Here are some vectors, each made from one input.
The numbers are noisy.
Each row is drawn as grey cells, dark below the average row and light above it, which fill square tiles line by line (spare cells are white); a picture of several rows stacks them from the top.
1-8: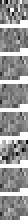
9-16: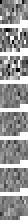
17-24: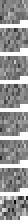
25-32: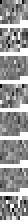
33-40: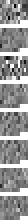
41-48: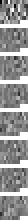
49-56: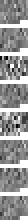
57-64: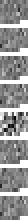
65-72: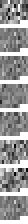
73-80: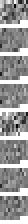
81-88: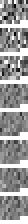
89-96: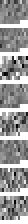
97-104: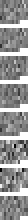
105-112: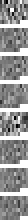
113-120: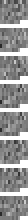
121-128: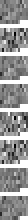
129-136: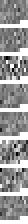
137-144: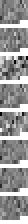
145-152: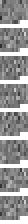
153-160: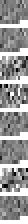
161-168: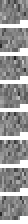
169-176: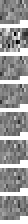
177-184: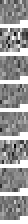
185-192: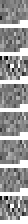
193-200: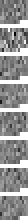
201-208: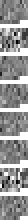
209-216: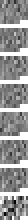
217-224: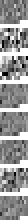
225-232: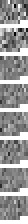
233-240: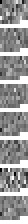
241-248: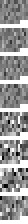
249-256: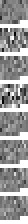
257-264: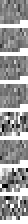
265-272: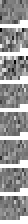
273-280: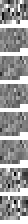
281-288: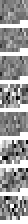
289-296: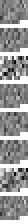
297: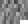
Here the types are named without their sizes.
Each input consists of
either a point on each of two lines, or a list of points on a circle.
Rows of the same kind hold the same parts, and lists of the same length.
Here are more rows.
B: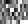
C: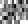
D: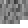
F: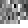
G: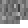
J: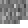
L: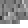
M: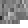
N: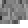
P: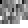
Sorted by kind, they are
B, C, F
D, G, J
L, M, N
P

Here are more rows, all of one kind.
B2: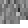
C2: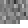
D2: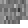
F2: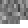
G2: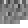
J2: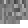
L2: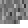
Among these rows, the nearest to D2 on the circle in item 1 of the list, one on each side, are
C2 and L2.
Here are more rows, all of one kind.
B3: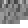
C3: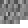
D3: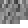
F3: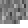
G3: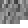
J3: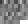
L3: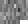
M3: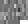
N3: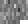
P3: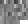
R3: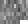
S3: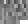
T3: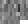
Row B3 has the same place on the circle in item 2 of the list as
L3, N3 and R3.
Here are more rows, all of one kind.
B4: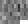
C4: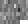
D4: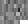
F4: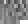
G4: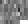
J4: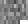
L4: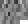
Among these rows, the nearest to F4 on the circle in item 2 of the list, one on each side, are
B4 and C4.
